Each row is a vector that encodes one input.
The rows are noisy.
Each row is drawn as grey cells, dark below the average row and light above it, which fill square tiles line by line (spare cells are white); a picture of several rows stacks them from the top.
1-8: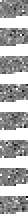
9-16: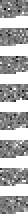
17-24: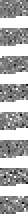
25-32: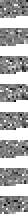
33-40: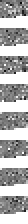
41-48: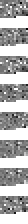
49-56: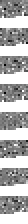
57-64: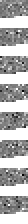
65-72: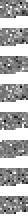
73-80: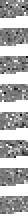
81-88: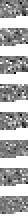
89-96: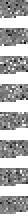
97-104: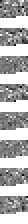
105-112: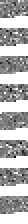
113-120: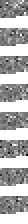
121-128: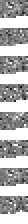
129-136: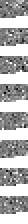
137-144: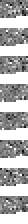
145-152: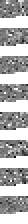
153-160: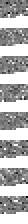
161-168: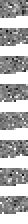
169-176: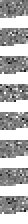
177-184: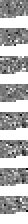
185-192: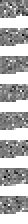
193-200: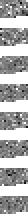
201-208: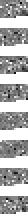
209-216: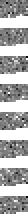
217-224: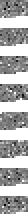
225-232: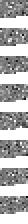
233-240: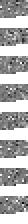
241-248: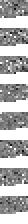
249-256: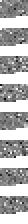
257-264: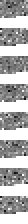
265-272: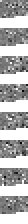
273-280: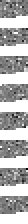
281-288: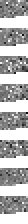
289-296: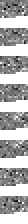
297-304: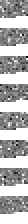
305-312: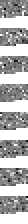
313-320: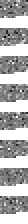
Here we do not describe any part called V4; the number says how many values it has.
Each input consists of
a value of V4, together with either a point on a 10-point line, or a node of an 8-node tree.
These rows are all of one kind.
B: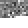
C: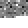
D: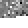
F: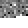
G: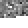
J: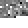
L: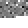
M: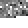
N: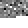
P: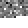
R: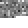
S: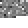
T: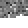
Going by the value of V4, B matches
N, R and T.
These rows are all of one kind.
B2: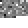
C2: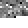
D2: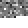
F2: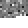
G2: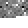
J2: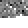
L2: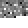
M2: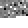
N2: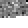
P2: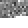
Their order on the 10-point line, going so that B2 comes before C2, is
B2, G2, P2, F2, D2, L2, N2, J2, C2, M2.
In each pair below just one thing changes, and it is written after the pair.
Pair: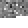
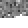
the value of V4
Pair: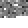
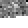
the place on the 10-point line
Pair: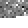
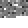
the place on the 10-point line
